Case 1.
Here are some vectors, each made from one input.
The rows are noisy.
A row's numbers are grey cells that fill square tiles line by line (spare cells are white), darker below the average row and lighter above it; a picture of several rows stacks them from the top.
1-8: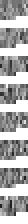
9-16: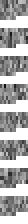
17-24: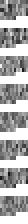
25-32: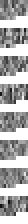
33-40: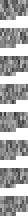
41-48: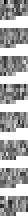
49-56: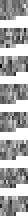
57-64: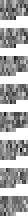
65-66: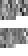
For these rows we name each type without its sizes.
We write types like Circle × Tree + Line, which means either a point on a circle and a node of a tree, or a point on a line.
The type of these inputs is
Line.
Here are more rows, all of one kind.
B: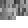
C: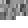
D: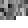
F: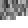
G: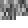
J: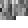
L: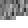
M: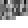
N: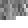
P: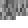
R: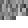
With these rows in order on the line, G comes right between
J and R.
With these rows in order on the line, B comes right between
L and N.
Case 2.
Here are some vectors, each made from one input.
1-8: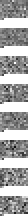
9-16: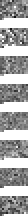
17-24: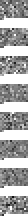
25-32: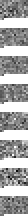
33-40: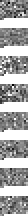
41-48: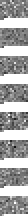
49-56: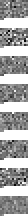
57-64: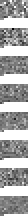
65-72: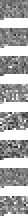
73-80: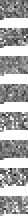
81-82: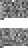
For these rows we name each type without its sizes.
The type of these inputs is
Line.
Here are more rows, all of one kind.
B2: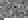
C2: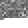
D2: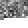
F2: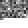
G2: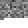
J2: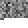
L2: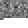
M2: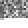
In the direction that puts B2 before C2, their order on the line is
L2, J2, B2, G2, C2, D2, M2, F2.
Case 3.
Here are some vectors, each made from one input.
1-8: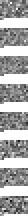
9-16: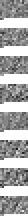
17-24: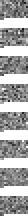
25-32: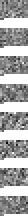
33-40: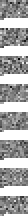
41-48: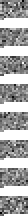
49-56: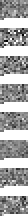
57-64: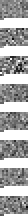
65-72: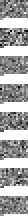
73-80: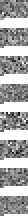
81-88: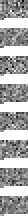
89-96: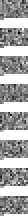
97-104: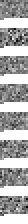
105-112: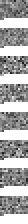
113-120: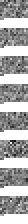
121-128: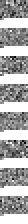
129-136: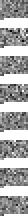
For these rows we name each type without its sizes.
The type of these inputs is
Line.
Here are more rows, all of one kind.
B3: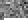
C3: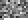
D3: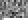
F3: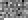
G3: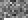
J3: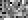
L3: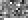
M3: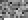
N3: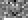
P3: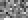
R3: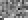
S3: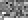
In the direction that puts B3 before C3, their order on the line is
J3, D3, M3, N3, G3, B3, C3, L3, R3, F3, P3, S3.
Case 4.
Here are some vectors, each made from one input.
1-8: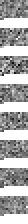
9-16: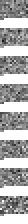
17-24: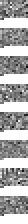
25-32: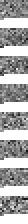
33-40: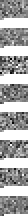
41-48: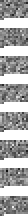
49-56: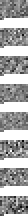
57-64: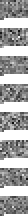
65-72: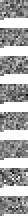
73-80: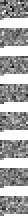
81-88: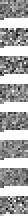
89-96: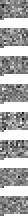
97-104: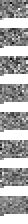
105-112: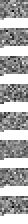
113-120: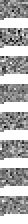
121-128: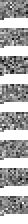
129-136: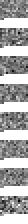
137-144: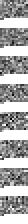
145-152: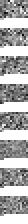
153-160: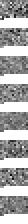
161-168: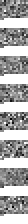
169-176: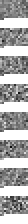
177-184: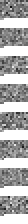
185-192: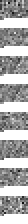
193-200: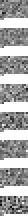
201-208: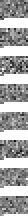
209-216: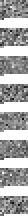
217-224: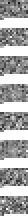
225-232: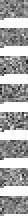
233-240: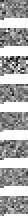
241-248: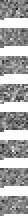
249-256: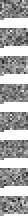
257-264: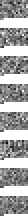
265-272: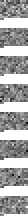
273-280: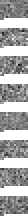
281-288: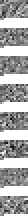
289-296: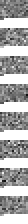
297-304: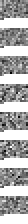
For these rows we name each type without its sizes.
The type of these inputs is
Line.
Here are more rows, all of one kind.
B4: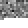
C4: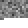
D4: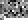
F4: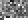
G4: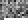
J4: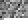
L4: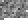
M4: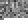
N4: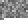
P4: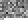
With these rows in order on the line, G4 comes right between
F4 and M4.
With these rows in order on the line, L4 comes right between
N4 and P4.
